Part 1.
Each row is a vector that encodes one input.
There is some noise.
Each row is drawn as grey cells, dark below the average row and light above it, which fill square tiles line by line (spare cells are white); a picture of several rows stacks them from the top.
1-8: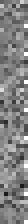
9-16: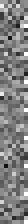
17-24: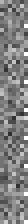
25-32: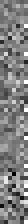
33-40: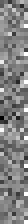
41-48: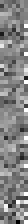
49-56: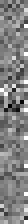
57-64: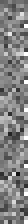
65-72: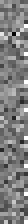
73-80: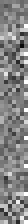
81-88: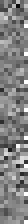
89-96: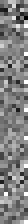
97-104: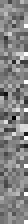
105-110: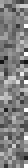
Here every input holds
a node of a 13-node tree.
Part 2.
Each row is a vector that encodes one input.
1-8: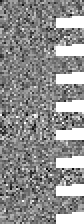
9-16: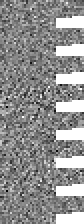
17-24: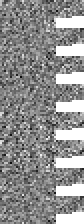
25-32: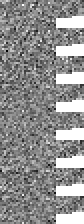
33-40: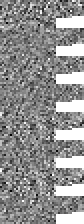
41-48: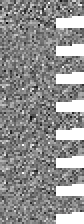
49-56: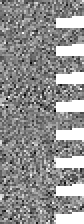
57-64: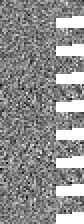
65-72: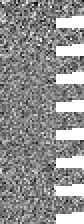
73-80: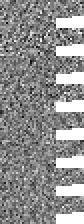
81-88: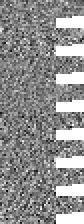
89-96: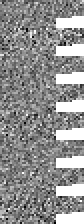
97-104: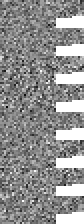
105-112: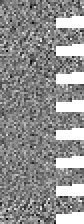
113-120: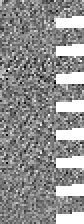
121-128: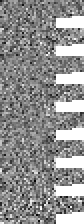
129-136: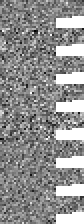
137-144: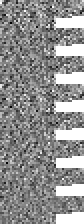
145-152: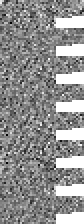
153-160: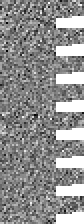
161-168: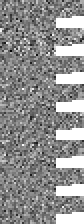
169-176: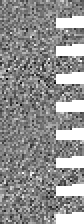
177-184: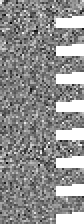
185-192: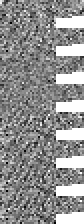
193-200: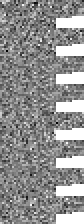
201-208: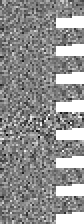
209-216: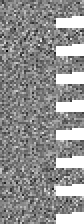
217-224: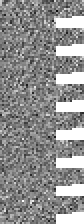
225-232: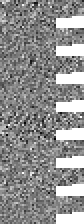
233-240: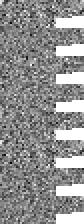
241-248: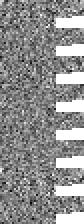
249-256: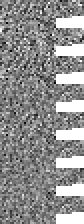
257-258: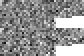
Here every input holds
a point on a 12-point line.
